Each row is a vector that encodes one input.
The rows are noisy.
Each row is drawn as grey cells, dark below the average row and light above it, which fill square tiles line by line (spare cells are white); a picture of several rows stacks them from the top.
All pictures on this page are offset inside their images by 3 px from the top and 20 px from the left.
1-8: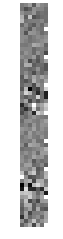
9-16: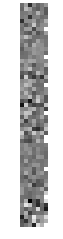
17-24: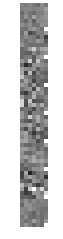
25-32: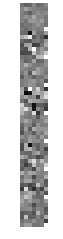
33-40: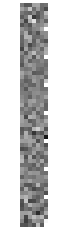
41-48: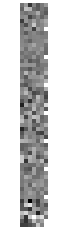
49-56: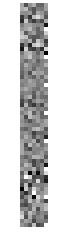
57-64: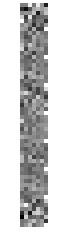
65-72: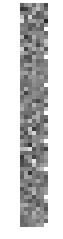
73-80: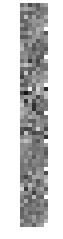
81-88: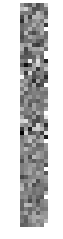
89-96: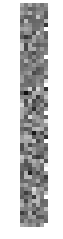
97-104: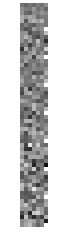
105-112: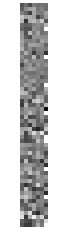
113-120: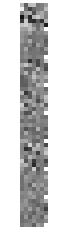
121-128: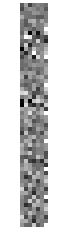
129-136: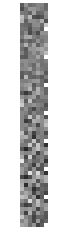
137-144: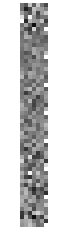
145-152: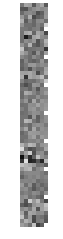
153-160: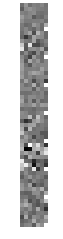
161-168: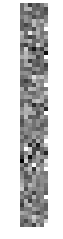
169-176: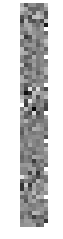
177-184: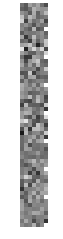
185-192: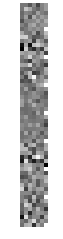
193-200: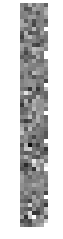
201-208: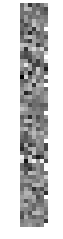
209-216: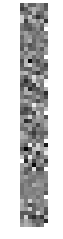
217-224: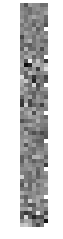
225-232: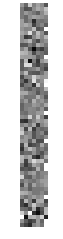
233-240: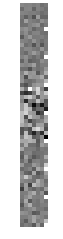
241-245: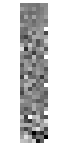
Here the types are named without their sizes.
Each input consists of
a list of points on a line.
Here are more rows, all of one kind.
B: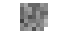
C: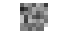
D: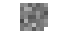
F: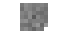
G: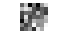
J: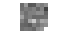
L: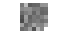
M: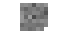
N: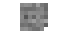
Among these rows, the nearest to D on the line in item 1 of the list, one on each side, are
C and F.
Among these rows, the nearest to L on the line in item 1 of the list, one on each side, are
B and G.
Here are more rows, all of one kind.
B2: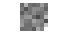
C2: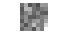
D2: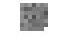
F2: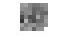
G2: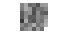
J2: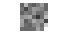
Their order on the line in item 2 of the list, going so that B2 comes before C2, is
B2, J2, C2, G2, D2, F2.
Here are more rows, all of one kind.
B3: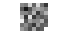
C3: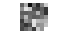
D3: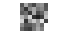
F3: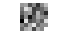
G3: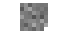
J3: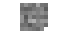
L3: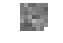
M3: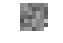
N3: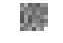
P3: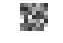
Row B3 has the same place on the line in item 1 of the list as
C3, J3, L3 and M3.
